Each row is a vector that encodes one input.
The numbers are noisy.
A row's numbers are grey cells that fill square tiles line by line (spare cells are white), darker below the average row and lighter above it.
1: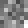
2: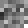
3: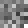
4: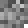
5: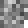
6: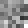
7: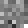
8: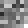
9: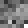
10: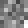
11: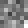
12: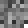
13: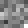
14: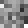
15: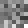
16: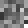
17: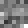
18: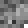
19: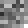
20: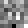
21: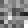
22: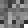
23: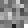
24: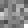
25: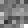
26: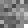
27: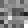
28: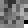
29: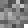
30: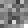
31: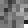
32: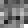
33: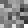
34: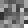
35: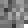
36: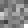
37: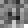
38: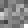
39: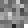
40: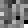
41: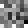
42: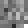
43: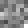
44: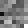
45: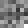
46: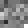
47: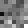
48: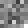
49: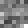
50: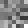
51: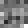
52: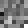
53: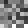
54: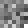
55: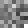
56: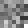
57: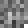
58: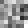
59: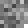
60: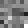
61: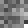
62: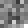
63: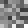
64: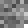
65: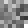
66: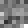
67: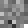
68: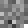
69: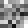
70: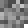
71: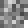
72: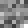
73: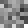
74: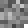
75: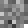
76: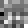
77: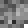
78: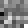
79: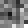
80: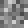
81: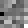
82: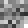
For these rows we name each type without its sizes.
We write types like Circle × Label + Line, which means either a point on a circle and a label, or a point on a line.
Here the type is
Bool × Bool × Bool × Bool + Line.
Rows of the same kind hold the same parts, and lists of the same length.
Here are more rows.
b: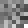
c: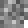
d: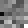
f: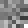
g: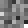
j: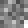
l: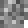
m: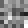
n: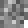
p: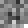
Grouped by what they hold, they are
b, f
c, d, g, j, l, m, n, p

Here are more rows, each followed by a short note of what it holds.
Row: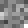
four true/false values
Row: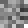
a point on a line
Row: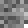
four true/false values
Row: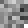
a point on a line
